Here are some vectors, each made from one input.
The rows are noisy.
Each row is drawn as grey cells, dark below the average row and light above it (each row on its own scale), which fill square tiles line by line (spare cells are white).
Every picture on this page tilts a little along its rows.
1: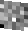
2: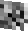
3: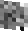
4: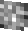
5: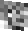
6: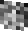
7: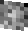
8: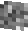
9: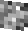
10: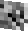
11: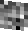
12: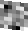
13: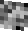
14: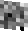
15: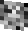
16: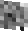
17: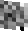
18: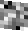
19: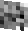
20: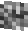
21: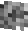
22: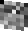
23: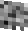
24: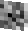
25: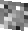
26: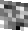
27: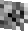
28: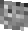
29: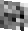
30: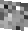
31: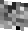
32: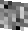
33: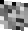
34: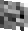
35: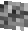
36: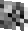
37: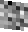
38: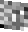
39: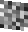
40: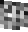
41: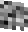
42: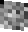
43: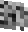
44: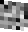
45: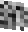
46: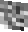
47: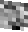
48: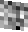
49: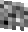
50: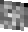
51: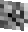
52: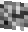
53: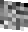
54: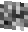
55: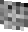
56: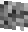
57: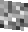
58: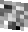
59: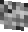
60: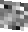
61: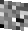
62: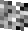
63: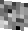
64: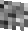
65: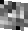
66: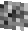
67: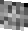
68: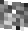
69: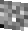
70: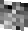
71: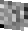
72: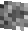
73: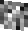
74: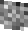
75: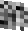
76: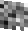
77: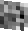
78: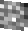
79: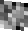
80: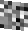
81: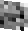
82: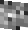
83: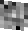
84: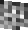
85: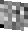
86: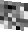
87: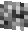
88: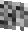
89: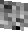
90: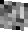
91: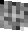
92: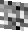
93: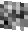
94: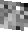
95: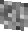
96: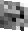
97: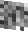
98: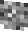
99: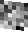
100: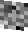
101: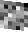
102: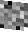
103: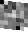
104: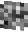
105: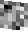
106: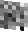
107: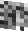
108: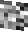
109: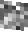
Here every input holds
either a point on a 7-point line, or a node of each of two 10-node trees.
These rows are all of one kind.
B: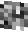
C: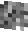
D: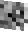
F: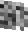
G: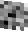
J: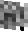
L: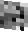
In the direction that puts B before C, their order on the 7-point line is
B, C, G, F, J, L, D.
